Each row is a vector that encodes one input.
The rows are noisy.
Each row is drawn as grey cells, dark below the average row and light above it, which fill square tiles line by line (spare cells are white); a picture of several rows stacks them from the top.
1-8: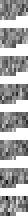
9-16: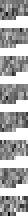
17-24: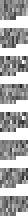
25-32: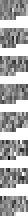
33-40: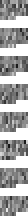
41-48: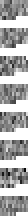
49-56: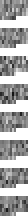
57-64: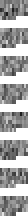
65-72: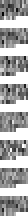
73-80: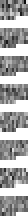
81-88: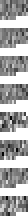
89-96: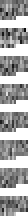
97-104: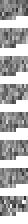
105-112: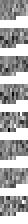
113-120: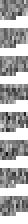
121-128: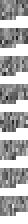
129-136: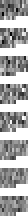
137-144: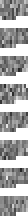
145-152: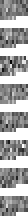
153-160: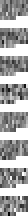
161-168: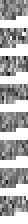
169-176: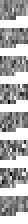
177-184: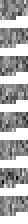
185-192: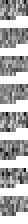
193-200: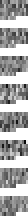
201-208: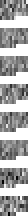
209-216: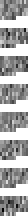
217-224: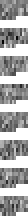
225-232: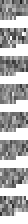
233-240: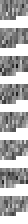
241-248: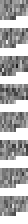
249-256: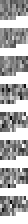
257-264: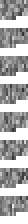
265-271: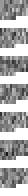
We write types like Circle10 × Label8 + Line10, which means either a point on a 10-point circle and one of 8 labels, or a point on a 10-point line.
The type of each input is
Line13 + Line14 × Line14.
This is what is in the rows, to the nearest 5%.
About 30% of them hold a point on a 13-point line. The rest hold a point on each of two 14-point lines.
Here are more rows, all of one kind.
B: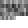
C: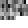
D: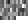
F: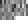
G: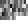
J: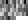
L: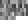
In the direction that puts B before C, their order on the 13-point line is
B, L, F, G, D, J, C.
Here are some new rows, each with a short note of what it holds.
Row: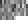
a point on a 13-point line
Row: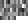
a point on a 13-point line
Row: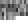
a point on a 13-point line
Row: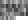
a point on a 13-point line
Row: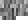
a point on each of two 14-point lines
